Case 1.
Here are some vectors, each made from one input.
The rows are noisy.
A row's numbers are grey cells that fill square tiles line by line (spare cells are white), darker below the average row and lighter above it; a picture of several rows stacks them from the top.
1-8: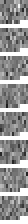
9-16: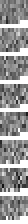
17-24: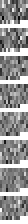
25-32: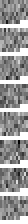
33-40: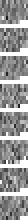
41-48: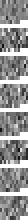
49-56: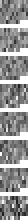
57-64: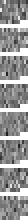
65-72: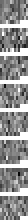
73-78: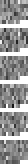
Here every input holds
a list of up to two points on a 5-point line.
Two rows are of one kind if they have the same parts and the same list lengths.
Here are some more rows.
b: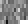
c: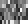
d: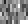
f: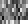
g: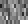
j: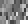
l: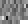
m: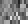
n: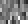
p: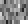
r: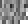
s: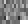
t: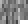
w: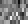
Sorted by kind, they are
b, d, l, p, t
c, f
g, j, m, n, r, s, w

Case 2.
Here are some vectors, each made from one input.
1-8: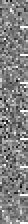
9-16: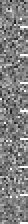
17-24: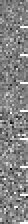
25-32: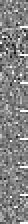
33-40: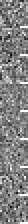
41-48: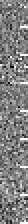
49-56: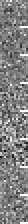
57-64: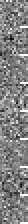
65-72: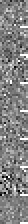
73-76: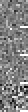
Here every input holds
a point on a 9-point line and a true/false value.
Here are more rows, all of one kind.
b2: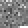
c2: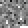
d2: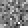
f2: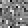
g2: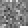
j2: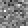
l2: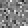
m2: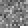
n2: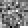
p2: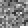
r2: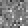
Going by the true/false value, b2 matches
d2, g2, l2 and n2.
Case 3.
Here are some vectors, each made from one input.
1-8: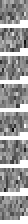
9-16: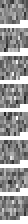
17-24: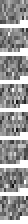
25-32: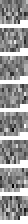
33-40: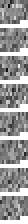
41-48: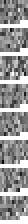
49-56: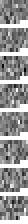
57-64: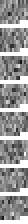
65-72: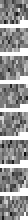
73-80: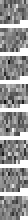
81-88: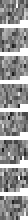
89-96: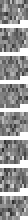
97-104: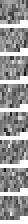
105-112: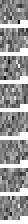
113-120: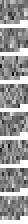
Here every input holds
one of 10 labels and a point on a 7-point line.
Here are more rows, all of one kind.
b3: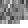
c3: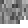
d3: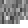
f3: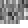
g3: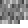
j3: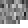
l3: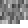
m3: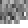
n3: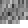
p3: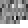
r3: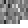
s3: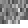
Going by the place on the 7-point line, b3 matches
f3, g3, l3 and n3.
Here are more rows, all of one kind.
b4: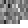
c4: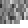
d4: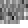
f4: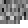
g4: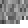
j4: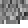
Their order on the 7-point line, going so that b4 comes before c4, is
j4, f4, b4, g4, c4, d4.
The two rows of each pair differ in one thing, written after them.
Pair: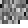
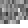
the label
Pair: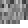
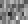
the place on the 7-point line
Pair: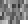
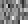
the place on the 7-point line
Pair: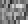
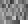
the label
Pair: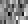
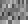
the place on the 7-point line
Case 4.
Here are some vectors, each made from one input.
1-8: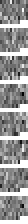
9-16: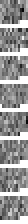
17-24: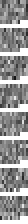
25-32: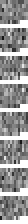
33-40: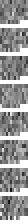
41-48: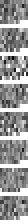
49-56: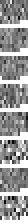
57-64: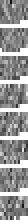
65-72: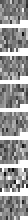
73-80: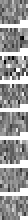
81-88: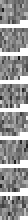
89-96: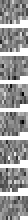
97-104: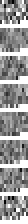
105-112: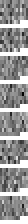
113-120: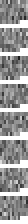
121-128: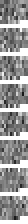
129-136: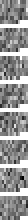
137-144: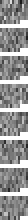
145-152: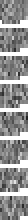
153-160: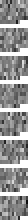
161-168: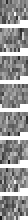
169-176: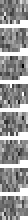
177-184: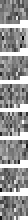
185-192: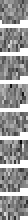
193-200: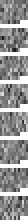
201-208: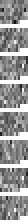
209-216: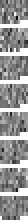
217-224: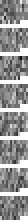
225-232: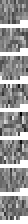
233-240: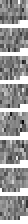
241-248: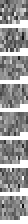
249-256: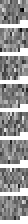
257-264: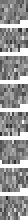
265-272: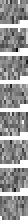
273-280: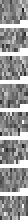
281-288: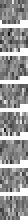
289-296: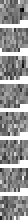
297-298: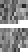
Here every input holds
a list of up to two points on a 14-point line.
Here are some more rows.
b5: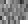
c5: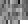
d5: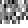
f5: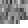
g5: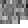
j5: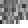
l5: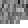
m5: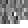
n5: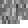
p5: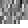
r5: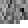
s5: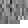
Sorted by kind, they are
b5, f5, m5, n5, p5, r5, s5
c5, g5, j5, l5
d5

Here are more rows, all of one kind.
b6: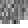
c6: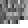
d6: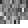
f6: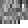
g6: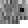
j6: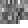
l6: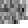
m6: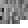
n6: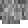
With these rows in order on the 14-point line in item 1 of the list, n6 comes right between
b6 and l6.
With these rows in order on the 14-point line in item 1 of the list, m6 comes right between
b6 and d6.
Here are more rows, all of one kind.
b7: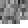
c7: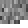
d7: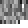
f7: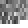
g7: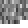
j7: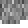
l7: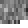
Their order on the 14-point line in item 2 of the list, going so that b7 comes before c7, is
b7, j7, c7, f7, g7, d7, l7.
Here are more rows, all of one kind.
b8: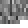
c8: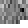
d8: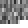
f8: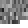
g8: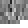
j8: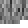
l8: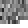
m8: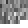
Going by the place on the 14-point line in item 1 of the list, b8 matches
g8 and j8.
